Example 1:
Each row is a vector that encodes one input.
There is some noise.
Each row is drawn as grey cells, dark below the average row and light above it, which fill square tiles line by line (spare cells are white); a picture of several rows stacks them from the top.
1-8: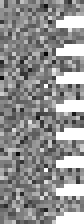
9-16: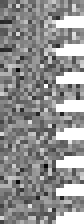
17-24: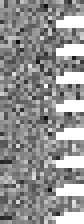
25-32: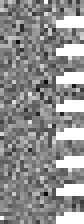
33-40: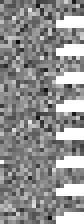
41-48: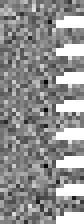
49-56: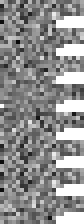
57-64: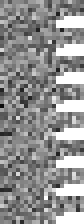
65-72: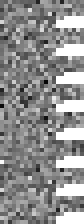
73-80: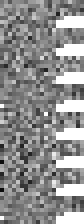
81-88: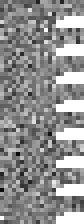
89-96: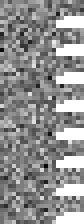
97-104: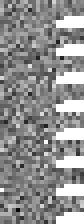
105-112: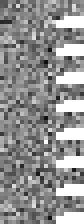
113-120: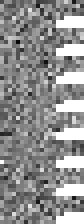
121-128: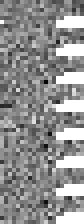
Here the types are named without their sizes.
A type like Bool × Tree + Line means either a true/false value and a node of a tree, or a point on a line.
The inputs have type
Tree.
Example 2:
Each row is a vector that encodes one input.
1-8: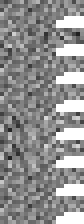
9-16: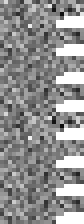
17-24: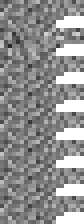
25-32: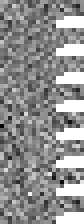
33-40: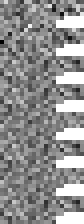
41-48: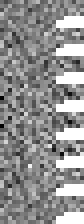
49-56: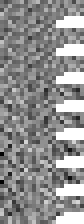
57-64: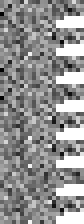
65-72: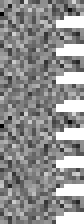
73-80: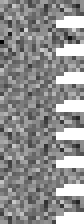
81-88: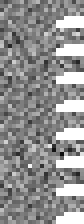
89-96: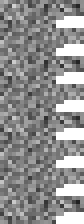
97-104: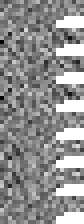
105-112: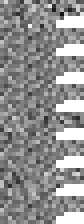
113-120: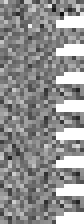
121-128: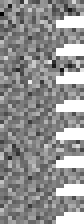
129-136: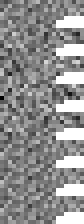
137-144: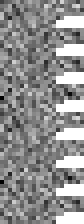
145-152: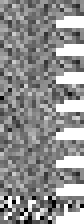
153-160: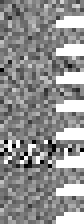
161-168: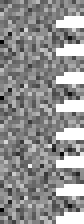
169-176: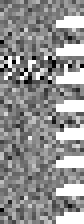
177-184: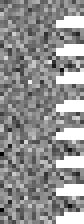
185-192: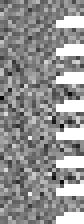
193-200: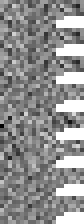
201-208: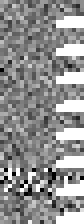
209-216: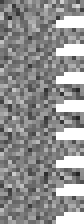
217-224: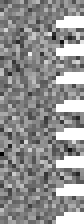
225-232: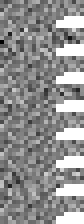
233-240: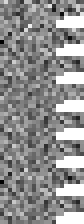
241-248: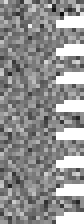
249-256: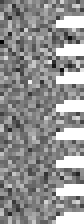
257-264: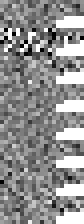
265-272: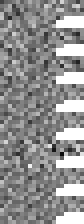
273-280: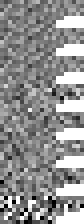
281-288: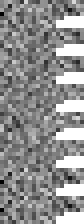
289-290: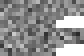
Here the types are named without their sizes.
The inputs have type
Circle + Unit.
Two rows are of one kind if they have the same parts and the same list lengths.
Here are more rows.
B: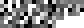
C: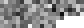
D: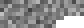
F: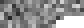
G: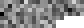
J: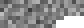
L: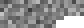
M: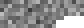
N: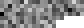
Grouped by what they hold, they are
B
C, D, F, G, J, L, M, N

